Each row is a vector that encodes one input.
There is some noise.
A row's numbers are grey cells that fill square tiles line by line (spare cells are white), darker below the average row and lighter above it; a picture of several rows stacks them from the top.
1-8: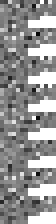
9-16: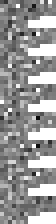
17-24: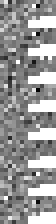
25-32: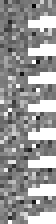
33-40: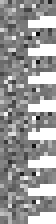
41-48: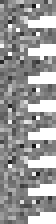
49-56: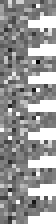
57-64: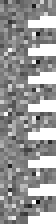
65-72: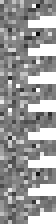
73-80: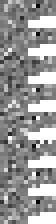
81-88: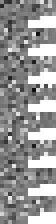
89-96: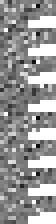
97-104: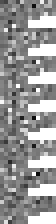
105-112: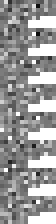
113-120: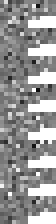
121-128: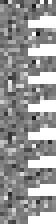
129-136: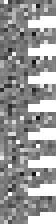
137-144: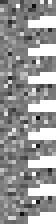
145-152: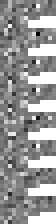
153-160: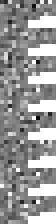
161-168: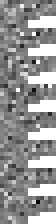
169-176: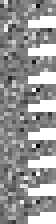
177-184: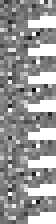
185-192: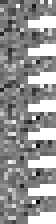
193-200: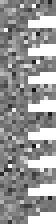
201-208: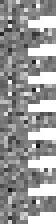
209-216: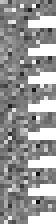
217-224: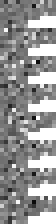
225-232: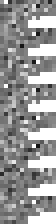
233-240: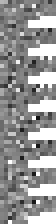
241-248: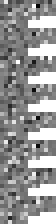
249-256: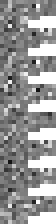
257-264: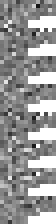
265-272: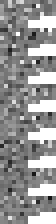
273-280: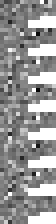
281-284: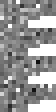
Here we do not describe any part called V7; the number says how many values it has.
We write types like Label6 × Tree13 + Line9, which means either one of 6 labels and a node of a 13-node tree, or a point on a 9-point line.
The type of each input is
(Label6 + Line5) × Line5 + Line6 + V7.
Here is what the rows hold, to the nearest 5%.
About 50% of them hold a point on a 5-point line, together with either one of 6 labels, or a point on a 5-point line. About 25% of them hold a point on a 6-point line. The rest hold a value of V7.
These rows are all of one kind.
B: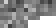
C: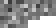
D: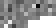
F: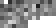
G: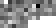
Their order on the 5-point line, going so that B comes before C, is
B, C, F, G, D.
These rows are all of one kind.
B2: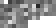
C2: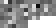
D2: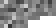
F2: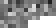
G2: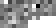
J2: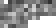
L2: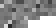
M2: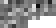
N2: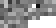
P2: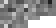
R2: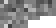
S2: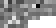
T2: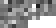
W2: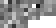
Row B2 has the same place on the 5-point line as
C2, M2 and T2.
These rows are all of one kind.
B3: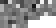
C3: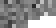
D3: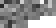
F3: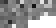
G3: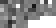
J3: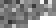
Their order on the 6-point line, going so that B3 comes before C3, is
G3, B3, C3, F3, J3, D3.
